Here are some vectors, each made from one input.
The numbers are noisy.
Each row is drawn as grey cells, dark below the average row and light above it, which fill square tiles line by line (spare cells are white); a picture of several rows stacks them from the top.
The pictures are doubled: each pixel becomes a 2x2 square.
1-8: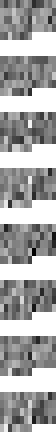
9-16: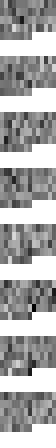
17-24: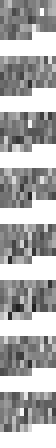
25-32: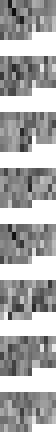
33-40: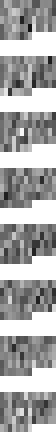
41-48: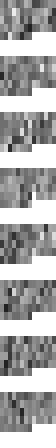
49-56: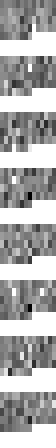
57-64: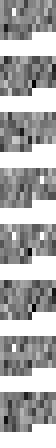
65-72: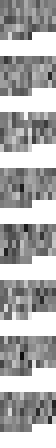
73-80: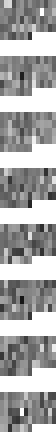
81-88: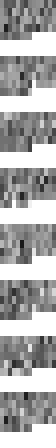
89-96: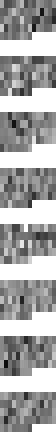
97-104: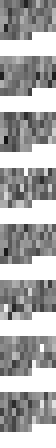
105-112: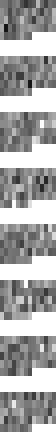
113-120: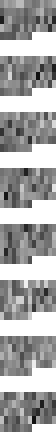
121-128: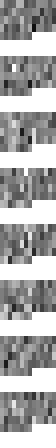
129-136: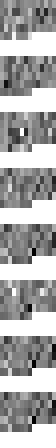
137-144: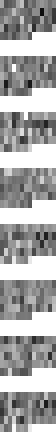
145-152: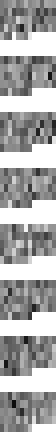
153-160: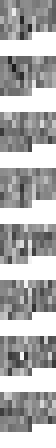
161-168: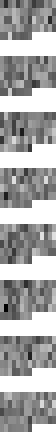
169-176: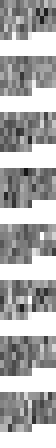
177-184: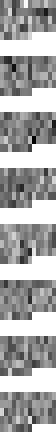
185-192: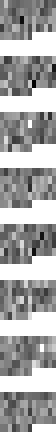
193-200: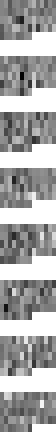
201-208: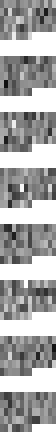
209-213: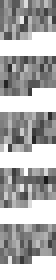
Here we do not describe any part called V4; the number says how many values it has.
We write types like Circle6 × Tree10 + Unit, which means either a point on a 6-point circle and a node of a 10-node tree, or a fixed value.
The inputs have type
Bool × Line8 + List2(Line7) × V4.
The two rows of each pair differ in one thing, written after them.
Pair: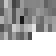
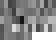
the place on the 7-point line in item 1 of the list
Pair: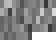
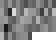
the value of V4
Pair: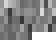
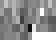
the place on the 7-point line in item 1 of the list
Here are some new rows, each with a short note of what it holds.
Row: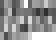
a point on an 8-point line and a true/false value
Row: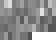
a value of V4, together with a list of two items
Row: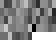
a value of V4, together with the empty list
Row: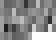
a value of V4, together with a list of one item
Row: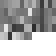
a point on an 8-point line and a true/false value
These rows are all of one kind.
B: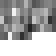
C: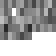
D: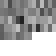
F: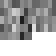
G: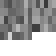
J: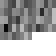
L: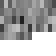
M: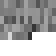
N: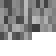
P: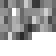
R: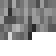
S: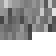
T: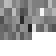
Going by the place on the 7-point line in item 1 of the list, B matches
C, F and P.
